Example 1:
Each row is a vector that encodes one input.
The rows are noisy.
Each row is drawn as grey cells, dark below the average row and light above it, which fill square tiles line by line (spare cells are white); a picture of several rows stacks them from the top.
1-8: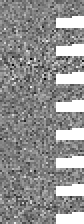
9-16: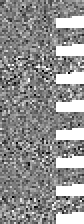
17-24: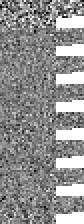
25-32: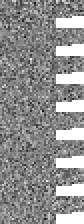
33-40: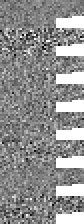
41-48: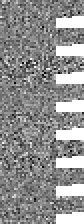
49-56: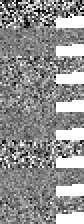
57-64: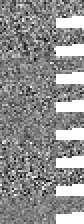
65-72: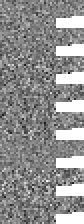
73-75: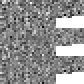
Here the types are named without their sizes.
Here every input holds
a node of a tree.
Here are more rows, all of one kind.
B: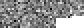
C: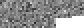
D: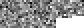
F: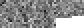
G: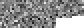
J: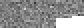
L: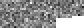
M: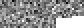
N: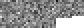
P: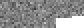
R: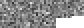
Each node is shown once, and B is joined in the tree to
R.
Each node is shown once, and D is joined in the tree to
J.
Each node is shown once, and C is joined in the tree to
F and P.
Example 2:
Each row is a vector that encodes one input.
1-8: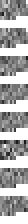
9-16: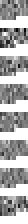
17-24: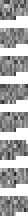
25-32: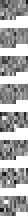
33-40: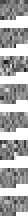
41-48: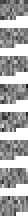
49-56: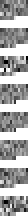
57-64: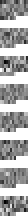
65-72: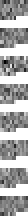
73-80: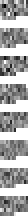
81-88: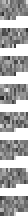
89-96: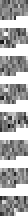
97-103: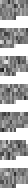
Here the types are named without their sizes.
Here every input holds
either a point on a circle, or a fixed value.
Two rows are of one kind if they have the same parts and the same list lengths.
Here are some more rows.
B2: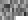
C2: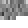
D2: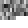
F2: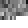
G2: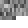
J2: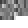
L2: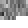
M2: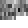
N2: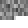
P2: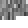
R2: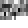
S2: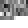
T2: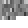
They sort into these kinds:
B2, C2, D2, F2, G2, J2, L2, N2, P2, S2, T2
M2, R2

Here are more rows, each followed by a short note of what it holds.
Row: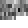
a fixed value
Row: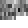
a fixed value
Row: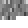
a point on a circle
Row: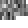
a point on a circle
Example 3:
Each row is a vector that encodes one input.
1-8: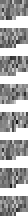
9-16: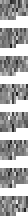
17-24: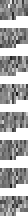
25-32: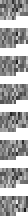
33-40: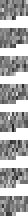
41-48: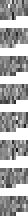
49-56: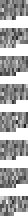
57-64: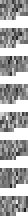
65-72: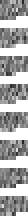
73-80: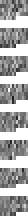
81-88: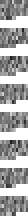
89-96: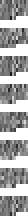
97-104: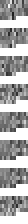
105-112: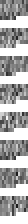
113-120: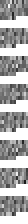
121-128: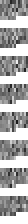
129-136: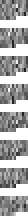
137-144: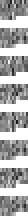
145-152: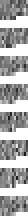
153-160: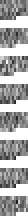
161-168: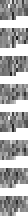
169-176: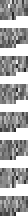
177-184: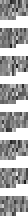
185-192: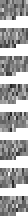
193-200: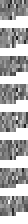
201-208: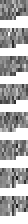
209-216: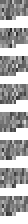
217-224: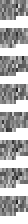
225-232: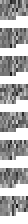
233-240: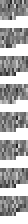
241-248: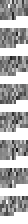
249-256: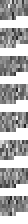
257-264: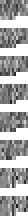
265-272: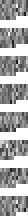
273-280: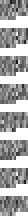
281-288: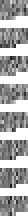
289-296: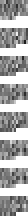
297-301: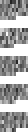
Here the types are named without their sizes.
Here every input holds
either a fixed value, or four true/false values.
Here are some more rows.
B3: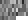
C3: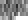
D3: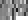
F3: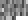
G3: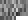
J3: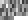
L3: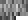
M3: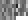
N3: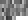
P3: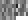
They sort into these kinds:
B3, C3, D3, F3, G3, L3, M3, N3, P3
J3

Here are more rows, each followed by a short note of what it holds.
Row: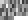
a fixed value
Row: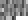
four true/false values
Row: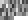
a fixed value
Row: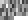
a fixed value
